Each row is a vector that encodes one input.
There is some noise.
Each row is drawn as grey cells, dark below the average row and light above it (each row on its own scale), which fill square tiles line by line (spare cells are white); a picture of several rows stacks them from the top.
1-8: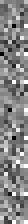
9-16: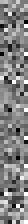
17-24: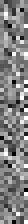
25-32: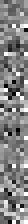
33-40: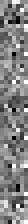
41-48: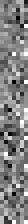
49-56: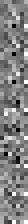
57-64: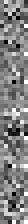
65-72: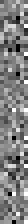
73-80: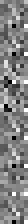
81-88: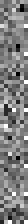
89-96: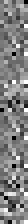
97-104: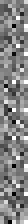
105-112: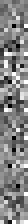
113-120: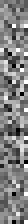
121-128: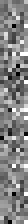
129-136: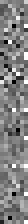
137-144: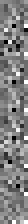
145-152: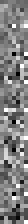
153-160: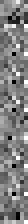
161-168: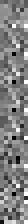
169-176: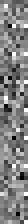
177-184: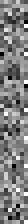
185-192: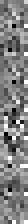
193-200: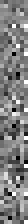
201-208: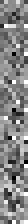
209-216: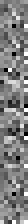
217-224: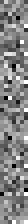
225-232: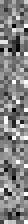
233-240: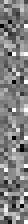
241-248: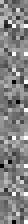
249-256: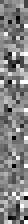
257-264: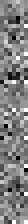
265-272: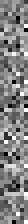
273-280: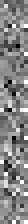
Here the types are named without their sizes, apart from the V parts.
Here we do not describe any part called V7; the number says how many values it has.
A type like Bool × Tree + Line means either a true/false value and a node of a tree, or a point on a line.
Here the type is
List(Bool × V7).
